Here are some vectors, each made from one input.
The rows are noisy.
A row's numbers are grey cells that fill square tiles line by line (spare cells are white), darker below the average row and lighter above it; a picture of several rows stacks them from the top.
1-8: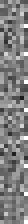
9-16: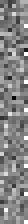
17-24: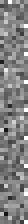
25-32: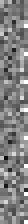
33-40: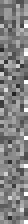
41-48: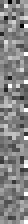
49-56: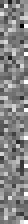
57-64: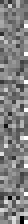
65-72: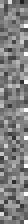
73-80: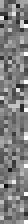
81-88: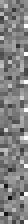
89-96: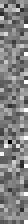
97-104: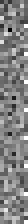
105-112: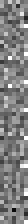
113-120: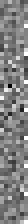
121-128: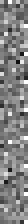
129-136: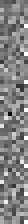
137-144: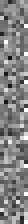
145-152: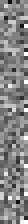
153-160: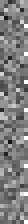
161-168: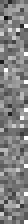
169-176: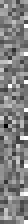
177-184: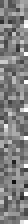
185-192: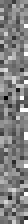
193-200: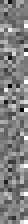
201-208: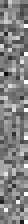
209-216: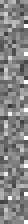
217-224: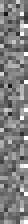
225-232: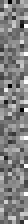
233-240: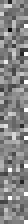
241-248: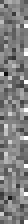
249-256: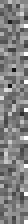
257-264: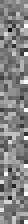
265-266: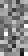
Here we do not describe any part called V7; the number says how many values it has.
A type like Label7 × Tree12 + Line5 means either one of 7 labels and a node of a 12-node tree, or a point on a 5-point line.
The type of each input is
(Circle10 + Line6) × List2(V7).
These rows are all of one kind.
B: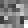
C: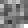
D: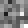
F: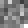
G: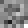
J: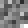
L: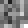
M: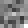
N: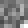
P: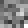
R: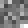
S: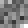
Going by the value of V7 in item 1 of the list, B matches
D, J and P.
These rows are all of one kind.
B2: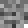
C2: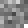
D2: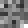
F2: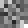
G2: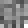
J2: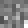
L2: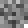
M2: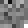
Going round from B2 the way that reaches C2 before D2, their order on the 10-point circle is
B2, L2, C2, M2, J2, F2, G2, D2.
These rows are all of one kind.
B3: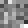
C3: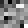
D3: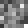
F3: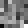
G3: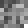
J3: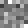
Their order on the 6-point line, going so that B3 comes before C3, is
J3, B3, F3, G3, C3, D3.
